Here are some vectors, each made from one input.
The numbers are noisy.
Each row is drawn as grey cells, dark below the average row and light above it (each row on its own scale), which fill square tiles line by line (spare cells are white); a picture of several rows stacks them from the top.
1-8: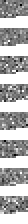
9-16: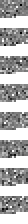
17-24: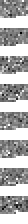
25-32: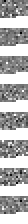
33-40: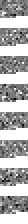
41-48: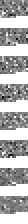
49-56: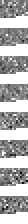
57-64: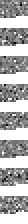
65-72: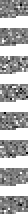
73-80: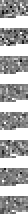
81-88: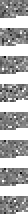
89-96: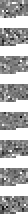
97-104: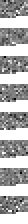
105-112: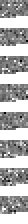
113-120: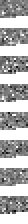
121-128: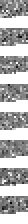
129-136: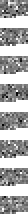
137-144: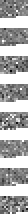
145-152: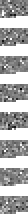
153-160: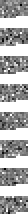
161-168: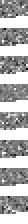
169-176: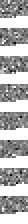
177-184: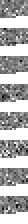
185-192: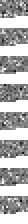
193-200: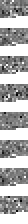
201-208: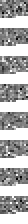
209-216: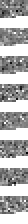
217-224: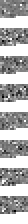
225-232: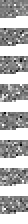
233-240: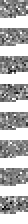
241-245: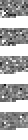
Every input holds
one of 9 labels, together with either a point on a 10-point line, or a point on an 11-point line.
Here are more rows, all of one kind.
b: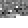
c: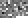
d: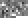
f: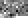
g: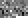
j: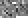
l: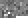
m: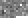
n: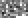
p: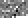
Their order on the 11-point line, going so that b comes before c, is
g, d, n, l, f, j, b, c, p, m.
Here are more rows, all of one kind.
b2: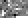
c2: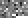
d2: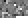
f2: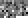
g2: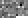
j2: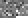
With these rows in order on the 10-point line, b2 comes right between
d2 and f2.
